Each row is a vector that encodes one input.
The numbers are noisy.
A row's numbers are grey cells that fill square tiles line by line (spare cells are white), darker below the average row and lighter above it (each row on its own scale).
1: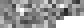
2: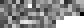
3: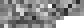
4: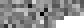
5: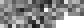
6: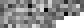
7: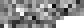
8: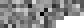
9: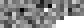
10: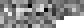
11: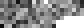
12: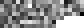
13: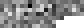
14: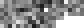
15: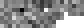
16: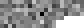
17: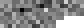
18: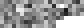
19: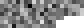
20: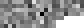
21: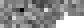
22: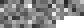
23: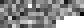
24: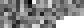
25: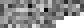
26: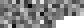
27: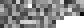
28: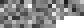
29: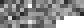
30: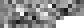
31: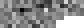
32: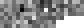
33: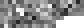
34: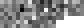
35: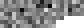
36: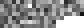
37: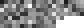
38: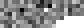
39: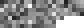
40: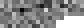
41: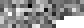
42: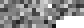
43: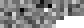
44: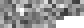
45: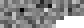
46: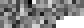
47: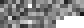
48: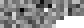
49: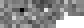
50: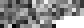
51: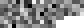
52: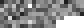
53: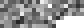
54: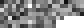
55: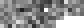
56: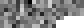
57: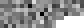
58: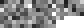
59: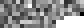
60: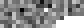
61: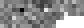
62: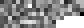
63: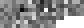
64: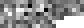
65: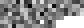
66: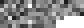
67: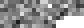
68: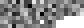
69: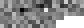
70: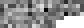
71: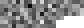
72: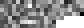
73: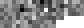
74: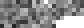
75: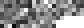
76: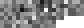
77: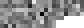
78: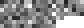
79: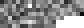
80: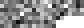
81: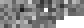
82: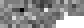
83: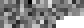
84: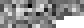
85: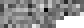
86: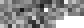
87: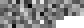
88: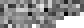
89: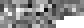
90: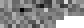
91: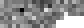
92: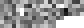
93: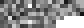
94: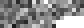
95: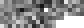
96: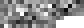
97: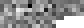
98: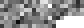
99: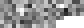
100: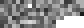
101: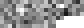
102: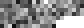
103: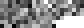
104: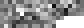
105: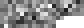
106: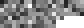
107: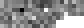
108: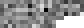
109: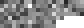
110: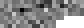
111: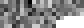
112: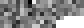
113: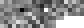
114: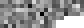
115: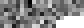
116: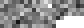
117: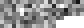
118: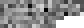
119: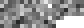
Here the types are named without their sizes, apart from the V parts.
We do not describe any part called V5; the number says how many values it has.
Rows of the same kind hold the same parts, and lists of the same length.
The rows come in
3 kinds.
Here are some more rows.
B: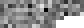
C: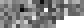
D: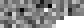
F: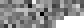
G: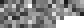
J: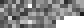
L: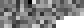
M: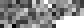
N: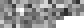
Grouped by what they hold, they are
B, F, L, M, N
C, D
G, J

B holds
a point on a circle.
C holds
a value of V5.
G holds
a point on a line.
